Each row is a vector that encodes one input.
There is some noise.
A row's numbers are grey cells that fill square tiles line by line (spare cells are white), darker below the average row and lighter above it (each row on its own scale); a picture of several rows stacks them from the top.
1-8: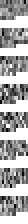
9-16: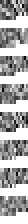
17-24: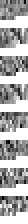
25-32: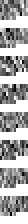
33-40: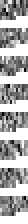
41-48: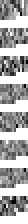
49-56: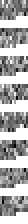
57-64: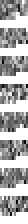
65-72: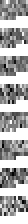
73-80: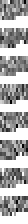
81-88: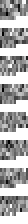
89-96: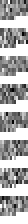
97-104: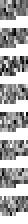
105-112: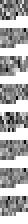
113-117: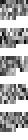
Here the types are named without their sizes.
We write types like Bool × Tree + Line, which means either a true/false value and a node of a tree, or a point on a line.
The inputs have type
Label.
